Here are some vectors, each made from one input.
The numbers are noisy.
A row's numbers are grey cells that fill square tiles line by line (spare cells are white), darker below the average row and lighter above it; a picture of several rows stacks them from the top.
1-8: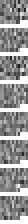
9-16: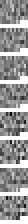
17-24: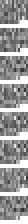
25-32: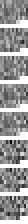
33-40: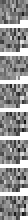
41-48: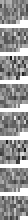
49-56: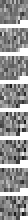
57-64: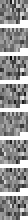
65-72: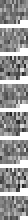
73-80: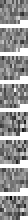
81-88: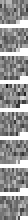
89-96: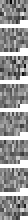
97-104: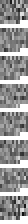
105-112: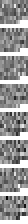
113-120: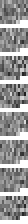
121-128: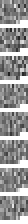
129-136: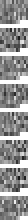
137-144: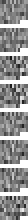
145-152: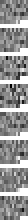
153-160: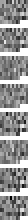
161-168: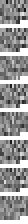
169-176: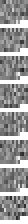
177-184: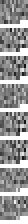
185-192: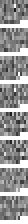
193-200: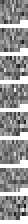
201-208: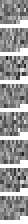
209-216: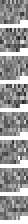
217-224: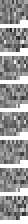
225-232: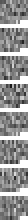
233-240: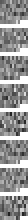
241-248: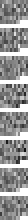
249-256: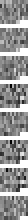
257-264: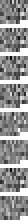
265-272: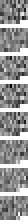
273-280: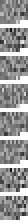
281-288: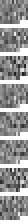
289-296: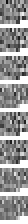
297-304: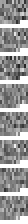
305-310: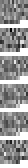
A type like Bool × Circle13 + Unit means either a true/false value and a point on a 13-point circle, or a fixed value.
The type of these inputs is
Label8 × Line6 + (Line4 + Tree10) × Tree8.
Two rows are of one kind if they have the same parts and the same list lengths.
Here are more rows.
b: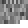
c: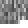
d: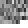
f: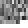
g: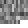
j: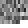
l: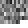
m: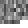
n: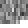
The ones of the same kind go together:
b, g, n
c, m
d, f, j, l

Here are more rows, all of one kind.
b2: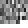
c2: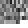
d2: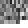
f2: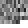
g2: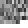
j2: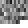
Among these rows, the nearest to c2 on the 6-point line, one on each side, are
d2 and g2.
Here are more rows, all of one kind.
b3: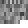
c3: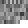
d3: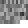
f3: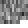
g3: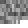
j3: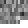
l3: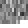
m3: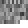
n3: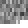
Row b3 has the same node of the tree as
c3, d3 and m3.
